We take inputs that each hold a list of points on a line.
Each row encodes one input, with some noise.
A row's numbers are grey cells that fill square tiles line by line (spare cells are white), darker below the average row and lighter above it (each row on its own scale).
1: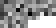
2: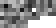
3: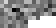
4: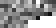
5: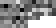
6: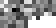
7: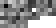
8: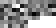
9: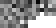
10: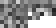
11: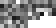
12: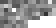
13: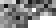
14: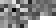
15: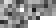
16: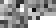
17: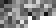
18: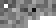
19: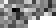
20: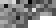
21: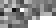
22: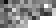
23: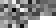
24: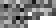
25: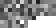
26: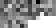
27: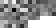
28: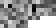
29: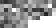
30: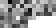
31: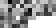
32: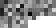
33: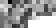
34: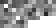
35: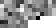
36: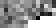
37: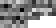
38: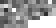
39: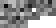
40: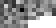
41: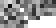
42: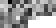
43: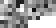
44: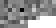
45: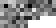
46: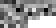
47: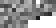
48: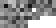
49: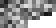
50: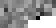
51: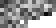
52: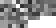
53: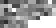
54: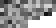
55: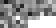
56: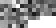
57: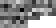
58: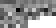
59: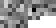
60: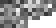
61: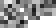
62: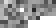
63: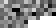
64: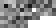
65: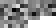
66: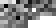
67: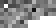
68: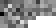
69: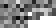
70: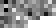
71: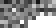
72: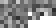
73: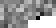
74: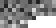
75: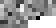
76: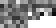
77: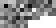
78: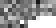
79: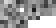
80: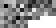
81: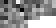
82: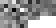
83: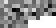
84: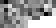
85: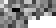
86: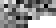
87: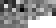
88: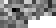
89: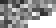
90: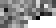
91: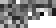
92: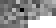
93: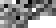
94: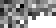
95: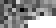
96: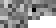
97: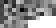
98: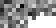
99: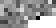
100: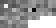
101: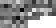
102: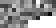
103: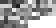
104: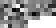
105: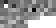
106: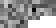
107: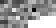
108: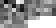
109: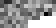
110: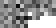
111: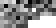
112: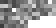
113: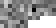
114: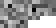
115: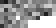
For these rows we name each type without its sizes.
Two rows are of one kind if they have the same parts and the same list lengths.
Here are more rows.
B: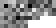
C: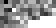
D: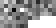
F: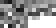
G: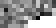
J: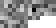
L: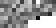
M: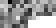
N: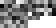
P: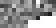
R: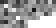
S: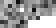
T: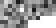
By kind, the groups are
B, D, G, J, L, N, P, S, T
C, F, R
M

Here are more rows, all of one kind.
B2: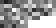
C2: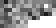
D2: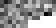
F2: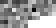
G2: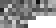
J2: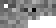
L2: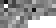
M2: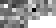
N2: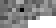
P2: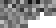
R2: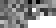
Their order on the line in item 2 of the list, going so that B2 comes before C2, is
L2, R2, D2, P2, J2, B2, M2, N2, C2, F2, G2.
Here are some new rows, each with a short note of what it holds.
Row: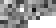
a list of one item
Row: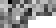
the empty list
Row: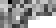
the empty list
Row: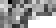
the empty list
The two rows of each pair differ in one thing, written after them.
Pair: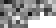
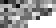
the place on the line in item 1 of the list
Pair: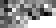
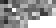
the place on the line in item 1 of the list
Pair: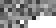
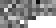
the place on the line in item 2 of the list
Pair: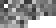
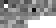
the place on the line in item 2 of the list
